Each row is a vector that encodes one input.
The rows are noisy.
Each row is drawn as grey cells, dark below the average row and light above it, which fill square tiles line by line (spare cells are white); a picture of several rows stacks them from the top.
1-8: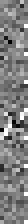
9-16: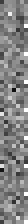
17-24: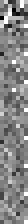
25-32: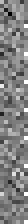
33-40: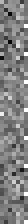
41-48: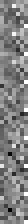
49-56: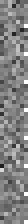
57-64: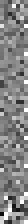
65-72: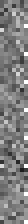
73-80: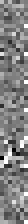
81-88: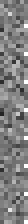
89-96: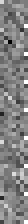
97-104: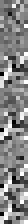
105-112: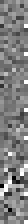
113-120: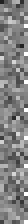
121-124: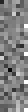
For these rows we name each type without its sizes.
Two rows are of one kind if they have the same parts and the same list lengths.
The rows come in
3 kinds.
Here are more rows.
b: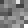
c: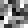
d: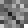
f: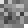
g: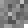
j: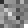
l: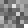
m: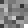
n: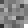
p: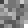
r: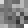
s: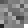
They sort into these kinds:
b, g, j, m, n, p, s
c
d, f, l, r

